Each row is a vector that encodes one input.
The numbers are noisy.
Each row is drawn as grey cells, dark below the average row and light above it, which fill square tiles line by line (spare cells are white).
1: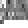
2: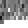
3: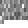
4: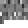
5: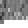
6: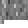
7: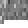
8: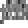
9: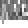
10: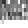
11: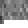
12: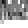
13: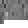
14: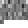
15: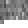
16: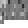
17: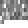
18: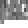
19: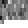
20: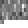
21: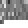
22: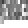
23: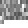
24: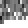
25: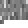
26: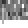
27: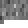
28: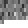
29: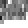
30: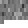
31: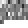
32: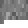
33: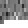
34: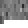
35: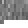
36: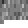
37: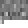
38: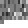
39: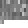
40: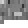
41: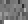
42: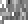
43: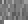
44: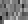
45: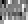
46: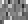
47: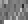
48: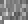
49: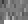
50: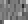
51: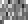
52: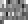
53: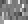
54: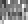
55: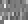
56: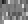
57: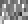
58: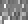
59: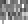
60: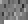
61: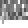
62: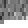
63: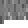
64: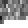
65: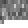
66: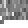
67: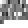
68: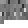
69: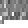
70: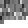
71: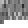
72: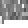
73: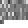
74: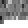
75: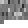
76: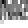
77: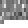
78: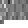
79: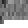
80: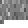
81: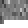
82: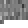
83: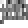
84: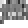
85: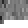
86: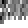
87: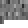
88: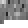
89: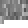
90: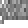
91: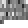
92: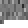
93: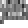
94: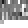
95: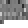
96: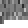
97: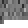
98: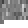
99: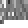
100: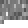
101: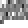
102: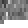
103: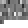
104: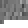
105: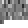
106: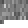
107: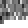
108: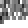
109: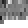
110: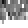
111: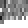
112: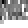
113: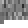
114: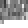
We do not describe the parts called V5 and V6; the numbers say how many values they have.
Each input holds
a true/false value and a value of V6, together with either a point on a 4-point line, or a value of V5.
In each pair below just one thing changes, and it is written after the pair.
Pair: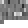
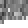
the true/false value
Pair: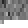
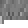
the value of V6
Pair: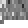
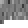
the value of V6
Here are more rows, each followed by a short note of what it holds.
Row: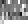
a point on a 4-point line, a true/false value and a value of V6
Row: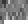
a point on a 4-point line, a true/false value and a value of V6
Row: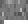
a point on a 4-point line, a true/false value and a value of V6
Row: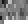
a point on a 4-point line, a true/false value and a value of V6
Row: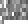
a true/false value, a value of V5 and a value of V6
